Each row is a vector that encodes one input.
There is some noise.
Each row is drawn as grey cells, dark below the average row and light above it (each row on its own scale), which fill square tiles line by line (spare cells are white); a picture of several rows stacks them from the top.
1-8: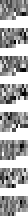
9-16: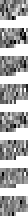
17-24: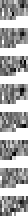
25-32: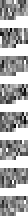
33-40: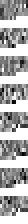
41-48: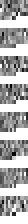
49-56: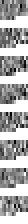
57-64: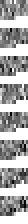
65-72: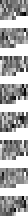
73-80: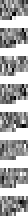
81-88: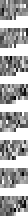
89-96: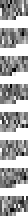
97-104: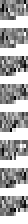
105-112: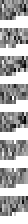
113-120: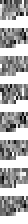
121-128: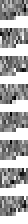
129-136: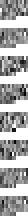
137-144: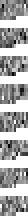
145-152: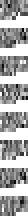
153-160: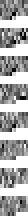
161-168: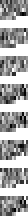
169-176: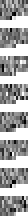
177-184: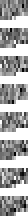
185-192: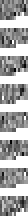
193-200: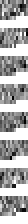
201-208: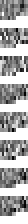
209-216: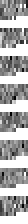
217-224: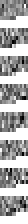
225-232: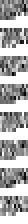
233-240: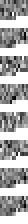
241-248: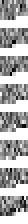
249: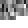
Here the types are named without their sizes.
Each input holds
either a label, or four true/false values.
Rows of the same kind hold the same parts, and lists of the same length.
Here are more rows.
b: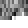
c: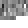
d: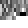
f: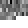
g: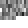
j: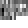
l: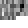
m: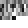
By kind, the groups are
b, c, j, l, m
d, f, g

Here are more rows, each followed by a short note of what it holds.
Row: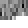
four true/false values
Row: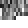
a label
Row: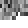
a label
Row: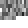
a label
